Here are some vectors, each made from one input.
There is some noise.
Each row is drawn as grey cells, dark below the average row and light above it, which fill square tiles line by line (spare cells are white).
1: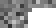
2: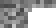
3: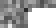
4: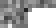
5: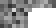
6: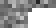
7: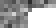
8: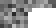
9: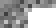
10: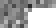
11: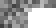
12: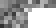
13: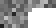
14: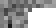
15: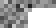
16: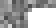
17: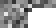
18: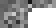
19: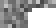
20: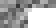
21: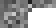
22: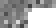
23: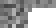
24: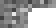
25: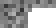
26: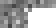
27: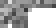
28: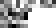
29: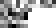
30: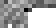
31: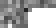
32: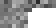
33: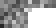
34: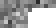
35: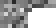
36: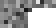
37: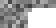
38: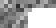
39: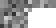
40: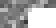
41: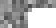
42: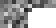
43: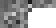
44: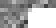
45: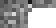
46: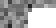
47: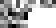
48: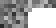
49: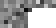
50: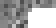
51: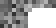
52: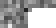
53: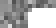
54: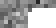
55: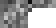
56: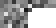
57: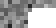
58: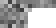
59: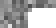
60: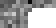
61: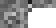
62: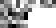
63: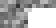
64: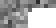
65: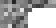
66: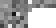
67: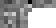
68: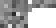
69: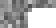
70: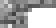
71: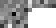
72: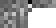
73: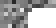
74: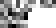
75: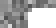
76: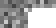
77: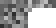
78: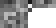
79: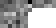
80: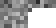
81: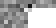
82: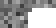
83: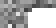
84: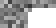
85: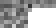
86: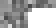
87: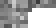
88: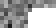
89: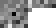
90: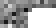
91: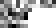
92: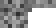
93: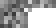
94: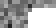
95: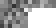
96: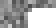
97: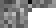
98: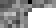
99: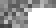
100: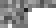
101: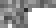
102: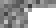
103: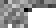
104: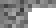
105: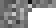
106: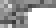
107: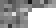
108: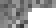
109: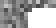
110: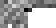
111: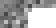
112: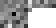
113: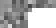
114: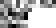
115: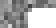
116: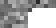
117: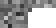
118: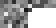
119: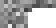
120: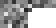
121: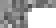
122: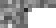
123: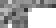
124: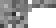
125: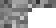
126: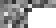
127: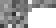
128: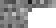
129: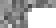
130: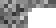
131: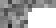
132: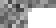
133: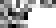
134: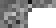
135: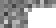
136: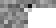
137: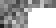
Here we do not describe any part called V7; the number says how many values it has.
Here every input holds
a list of up to two items, each a true/false value and a value of V7.
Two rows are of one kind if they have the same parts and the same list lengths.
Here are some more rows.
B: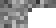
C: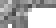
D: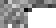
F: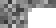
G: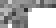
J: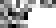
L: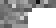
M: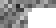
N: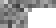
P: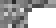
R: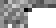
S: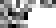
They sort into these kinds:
B, F, L, M, N
C, D, G, P, R
J, S

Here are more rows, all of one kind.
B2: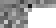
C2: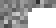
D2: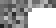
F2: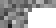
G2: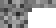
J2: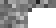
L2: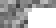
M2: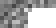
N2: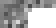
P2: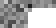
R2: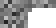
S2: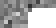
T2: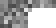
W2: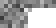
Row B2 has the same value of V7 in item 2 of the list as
P2, S2 and T2.
